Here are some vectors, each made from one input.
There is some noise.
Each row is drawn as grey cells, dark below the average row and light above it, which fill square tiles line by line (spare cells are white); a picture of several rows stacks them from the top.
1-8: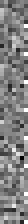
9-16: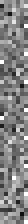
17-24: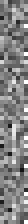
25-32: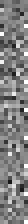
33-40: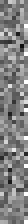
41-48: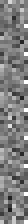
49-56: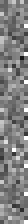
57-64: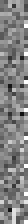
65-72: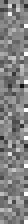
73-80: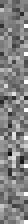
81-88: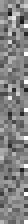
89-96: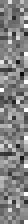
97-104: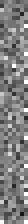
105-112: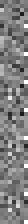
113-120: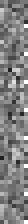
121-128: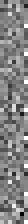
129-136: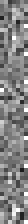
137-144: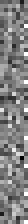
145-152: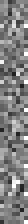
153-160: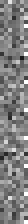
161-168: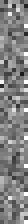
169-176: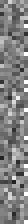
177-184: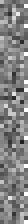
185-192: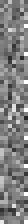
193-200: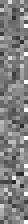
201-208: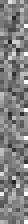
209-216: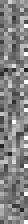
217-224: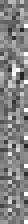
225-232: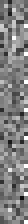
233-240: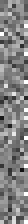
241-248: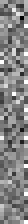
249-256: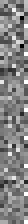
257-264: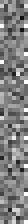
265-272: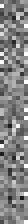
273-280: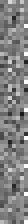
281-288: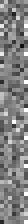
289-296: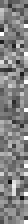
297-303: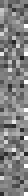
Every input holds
either a point on an 11-point circle and a true/false value, or a point on a 20-point circle, or a fixed value.
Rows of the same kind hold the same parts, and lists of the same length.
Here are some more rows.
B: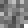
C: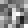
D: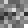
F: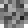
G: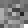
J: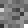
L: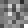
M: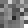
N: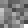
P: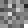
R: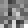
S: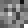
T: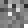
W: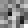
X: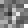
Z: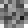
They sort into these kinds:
B, G, J, L, M, N, P, S, T
C, D, R, W, X
F, Z

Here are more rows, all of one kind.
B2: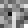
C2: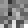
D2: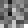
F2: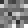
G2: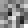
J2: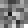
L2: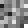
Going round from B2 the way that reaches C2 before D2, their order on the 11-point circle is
B2, F2, J2, C2, D2, L2, G2.
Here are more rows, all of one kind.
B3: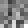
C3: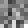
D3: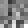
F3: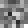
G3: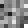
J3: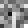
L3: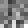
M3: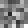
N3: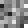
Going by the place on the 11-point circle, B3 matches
C3, D3 and L3.
